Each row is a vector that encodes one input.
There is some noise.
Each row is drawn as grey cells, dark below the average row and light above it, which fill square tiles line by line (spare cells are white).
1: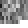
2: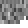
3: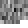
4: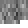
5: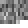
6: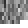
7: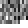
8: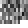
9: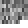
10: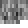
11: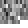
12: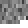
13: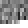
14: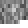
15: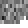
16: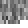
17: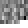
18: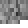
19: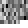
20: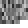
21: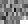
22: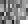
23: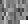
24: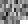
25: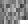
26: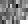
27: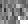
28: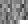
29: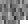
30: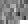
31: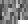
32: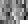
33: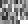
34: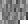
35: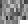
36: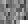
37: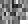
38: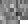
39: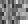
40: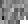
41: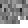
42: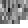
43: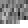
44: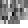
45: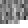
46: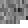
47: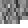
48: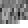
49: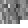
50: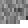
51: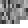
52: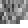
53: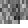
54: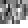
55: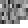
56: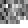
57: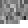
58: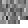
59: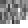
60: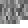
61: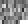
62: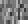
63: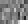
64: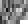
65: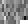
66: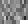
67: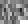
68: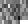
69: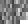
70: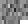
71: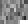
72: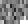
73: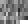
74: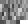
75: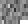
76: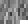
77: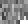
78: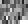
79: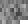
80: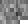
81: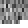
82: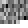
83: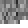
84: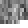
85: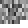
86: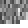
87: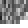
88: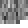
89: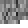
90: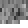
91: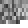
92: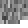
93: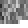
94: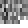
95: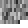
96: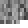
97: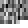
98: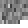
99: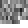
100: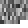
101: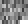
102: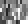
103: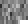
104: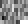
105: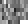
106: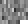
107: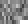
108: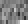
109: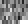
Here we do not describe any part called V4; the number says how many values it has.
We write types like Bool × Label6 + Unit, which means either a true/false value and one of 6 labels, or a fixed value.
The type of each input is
Bool × V4 + List3(Line5).
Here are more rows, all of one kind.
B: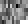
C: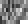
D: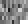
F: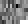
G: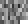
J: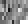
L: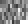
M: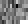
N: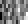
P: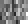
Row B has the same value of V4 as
F and M.
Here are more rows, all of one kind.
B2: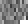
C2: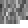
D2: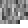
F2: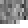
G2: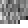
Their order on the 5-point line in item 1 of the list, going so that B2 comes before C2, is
D2, B2, G2, C2, F2.
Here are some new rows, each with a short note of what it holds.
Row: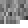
a list of three items
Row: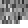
the empty list
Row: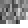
a true/false value and a value of V4
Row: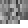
a list of one item
